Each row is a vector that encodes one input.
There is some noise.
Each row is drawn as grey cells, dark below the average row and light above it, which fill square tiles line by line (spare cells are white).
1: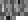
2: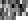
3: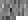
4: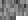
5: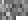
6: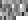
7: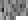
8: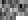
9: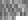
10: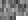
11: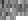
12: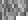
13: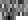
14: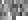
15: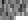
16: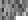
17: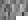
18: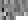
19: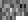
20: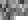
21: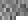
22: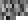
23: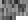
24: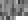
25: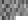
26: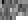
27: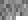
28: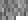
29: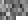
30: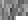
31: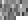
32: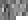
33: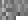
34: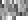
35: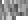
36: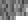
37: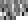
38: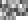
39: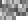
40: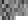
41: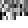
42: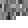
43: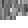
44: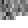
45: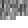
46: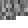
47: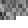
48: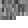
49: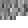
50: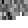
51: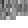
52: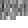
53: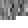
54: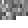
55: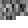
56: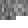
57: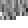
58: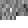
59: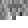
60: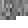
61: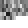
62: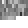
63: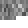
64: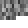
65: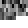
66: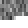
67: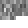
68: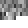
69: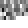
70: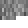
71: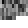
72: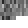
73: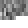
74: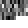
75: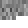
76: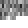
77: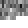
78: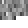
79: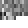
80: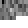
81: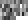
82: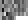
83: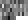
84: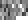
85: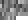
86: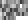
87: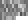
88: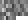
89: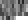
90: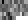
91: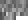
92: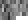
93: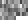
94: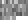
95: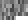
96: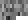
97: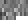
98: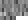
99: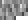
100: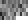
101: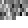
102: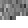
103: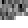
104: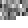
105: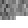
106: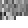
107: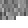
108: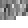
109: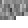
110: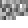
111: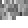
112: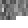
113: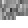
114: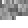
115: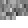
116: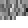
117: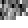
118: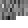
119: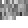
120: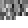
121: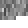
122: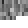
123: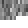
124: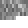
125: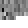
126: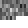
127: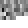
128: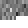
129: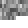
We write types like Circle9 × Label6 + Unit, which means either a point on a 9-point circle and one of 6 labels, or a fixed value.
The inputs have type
Bool × Circle8 × (Line5 + Line7).
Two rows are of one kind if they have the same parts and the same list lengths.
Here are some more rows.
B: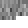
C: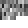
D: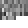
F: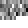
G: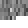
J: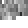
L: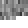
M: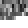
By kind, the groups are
B, J, L, M
C, D, F, G

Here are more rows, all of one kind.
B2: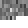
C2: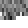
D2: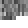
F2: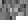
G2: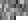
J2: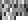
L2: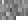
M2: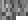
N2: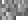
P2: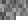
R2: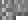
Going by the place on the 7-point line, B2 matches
G2, N2 and P2.
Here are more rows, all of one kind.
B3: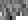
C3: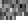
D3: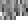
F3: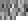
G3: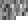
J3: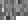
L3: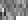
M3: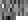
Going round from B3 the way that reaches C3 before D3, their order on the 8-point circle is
B3, J3, C3, F3, L3, G3, M3, D3.
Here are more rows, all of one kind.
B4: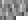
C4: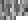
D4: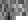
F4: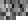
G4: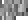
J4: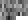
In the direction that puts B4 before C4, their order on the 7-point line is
D4, G4, J4, B4, F4, C4.
